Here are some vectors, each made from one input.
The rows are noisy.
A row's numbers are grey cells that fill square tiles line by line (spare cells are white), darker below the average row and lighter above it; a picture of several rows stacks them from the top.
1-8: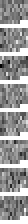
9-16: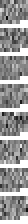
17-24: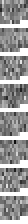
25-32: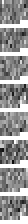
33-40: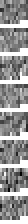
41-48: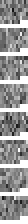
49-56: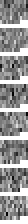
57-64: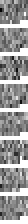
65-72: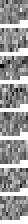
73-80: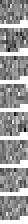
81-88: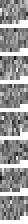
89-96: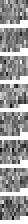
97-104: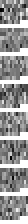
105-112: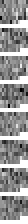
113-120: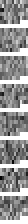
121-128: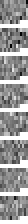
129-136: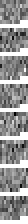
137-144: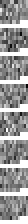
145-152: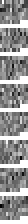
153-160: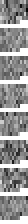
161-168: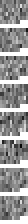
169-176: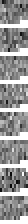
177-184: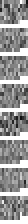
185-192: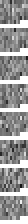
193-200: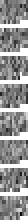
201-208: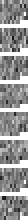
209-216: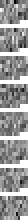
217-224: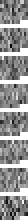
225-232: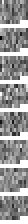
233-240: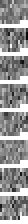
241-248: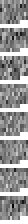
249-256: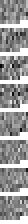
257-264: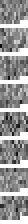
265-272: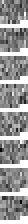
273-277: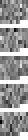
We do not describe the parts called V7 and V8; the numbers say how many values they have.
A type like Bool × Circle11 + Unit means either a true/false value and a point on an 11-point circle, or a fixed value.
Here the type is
(Line5 + V8) × V7 + List3(Line6).
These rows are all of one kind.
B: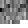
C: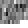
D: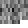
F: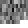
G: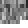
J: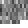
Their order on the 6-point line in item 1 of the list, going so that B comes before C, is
D, J, B, G, C, F.
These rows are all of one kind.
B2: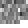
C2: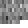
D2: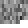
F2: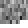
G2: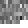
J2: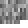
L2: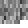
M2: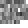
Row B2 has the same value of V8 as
J2 and M2.
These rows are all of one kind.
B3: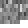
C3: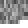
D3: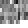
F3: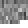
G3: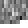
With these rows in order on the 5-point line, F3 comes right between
C3 and D3.
